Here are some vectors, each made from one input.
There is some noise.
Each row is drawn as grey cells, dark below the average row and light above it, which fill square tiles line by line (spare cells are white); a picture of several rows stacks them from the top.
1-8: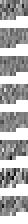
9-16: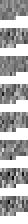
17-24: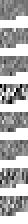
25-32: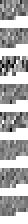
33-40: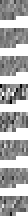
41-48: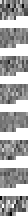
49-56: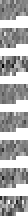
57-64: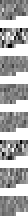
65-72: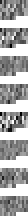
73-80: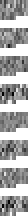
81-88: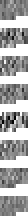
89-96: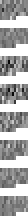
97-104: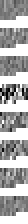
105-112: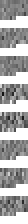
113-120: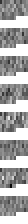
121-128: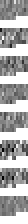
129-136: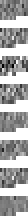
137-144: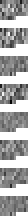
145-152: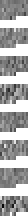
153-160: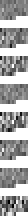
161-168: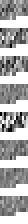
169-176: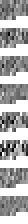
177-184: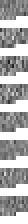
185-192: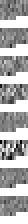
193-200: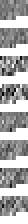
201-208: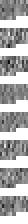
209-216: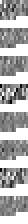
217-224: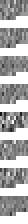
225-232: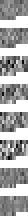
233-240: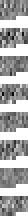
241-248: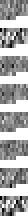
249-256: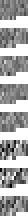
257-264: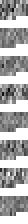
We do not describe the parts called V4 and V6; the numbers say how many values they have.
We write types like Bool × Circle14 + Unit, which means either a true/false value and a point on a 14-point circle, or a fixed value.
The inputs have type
Line8 + (Line9 + V6) × V4.
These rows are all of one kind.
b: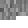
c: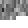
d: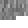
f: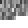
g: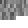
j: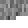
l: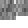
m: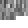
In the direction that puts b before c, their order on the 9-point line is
j, d, m, l, b, g, f, c.
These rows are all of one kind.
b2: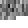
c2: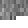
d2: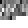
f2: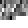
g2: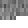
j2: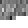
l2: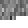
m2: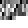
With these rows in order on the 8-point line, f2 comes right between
b2 and d2.
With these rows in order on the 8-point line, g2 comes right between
c2 and d2.
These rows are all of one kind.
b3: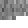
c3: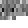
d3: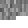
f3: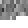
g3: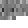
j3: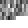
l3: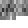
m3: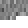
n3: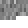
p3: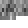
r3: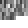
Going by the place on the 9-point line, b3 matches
j3, l3 and m3.
